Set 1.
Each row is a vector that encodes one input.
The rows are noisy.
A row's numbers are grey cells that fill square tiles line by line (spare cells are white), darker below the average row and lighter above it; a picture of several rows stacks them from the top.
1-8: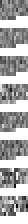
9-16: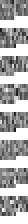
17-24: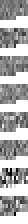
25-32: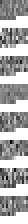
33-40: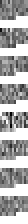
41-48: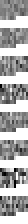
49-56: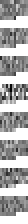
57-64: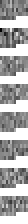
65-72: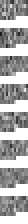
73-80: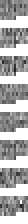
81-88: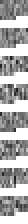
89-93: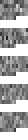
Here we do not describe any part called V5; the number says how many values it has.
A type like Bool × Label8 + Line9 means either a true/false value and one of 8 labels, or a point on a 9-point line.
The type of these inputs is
Line8 + Line9 × V5.
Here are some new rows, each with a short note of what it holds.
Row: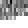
a point on an 8-point line
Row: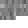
a point on a 9-point line and a value of V5
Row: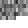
a point on an 8-point line
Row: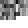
a point on a 9-point line and a value of V5
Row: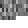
a point on an 8-point line
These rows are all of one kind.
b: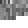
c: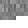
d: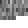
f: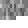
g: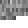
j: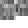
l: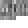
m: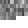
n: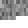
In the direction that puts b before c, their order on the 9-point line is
g, d, f, b, c, n, j, m, l.
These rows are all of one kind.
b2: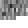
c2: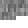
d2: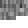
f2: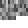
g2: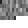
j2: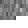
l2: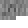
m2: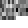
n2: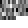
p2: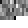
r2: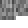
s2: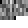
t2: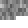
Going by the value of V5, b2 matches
c2, l2, r2 and t2.
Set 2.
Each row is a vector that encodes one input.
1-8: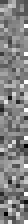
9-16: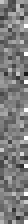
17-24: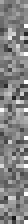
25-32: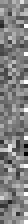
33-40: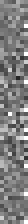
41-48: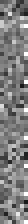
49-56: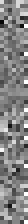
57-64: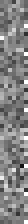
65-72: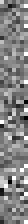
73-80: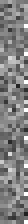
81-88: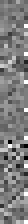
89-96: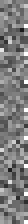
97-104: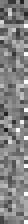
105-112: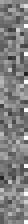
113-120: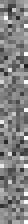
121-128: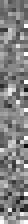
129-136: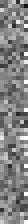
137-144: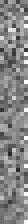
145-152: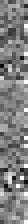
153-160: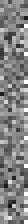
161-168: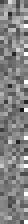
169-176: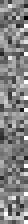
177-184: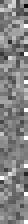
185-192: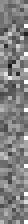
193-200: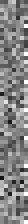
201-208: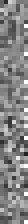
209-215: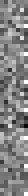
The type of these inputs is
Bool × Label9 + Circle6.
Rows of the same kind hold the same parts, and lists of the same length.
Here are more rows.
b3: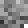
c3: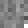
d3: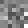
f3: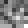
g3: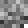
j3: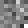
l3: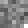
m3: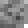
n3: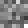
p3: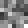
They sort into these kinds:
b3, c3, d3, g3, j3, l3, m3, n3
f3, p3

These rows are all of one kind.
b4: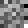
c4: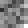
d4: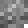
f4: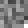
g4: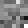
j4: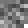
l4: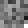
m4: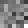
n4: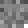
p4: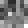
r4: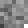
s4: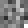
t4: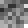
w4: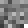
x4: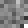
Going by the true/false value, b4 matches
c4, f4, l4 and p4.
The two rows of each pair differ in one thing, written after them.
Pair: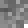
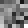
the true/false value
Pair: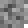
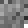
the true/false value
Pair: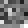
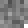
the label
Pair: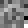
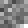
the label
